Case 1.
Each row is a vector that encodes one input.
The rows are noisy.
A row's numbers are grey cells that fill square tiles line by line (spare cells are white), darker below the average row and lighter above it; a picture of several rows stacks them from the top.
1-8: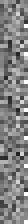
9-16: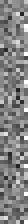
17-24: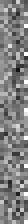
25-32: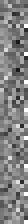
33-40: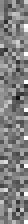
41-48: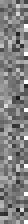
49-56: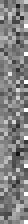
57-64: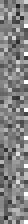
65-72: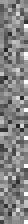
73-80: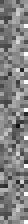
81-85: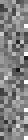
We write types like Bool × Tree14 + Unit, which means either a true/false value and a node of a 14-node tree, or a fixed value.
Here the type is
Bool × Circle10.
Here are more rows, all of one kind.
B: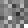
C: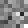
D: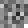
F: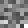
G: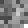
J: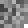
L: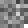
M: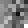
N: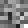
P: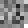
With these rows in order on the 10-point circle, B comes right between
J and L.
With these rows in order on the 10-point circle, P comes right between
C and D.
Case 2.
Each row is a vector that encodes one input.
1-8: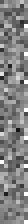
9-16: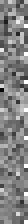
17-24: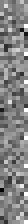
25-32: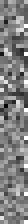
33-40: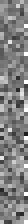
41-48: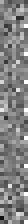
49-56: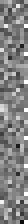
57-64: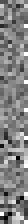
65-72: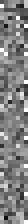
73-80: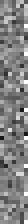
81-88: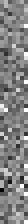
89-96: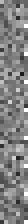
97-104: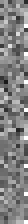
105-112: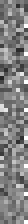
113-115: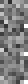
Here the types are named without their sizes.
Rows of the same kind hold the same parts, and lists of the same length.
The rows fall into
2 kinds.
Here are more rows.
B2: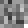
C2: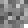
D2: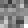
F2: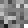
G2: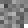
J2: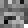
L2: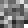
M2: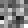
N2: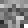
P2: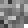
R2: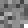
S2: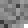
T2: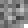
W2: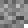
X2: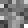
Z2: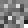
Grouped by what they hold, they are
B2, D2, G2, J2, N2, R2, X2
C2, F2, L2, M2, P2, S2, T2, W2, Z2

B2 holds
a point on each of two lines and four true/false values.
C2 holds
a point on each of two lines.
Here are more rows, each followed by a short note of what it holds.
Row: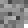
a point on each of two lines
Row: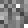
a point on each of two lines and four true/false values
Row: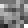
a point on each of two lines
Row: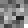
a point on each of two lines
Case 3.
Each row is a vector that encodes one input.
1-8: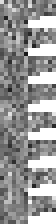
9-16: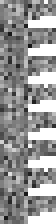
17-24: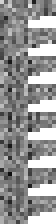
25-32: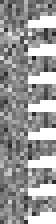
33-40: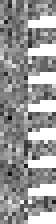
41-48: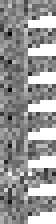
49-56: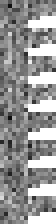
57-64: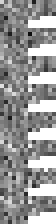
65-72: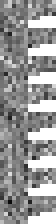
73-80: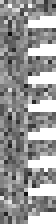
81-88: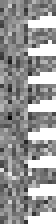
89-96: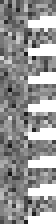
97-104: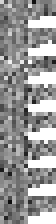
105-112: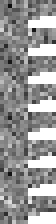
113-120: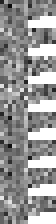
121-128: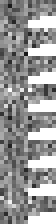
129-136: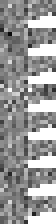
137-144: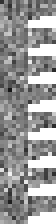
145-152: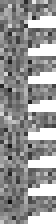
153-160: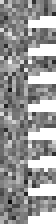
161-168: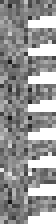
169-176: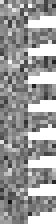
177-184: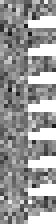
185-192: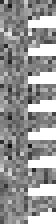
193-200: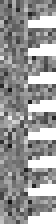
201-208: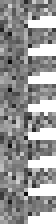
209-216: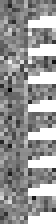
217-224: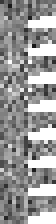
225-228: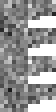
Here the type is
Line7 + Tree9.
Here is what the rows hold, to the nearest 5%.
About 55% of them hold a point on a 7-point line. The rest hold a node of a 9-node tree.
